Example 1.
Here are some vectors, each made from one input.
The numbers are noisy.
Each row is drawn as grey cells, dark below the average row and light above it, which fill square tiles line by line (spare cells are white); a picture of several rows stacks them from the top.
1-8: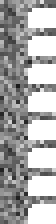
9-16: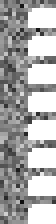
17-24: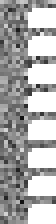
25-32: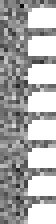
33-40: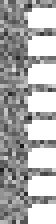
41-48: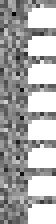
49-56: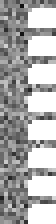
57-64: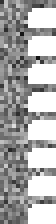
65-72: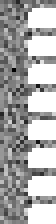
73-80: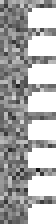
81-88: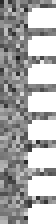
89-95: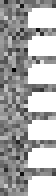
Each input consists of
either a point on a 7-point line, or a node of a 10-node tree.
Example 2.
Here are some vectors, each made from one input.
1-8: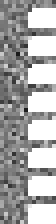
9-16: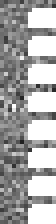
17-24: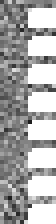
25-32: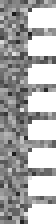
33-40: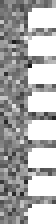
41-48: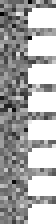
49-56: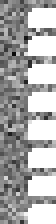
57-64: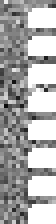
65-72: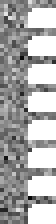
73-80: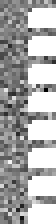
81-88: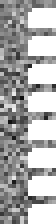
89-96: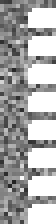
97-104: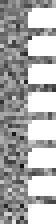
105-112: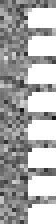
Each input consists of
a point on a 15-point line and four true/false values.
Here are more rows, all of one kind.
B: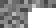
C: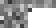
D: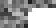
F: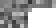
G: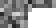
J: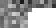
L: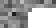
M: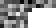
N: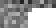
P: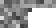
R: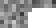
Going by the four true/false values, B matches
J, M and N.
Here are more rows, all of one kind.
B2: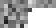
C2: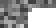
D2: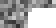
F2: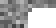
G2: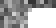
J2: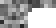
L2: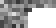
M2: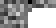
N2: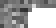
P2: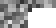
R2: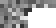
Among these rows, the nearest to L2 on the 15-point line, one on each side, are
F2 and M2.
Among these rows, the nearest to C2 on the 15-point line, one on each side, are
N2 and R2.
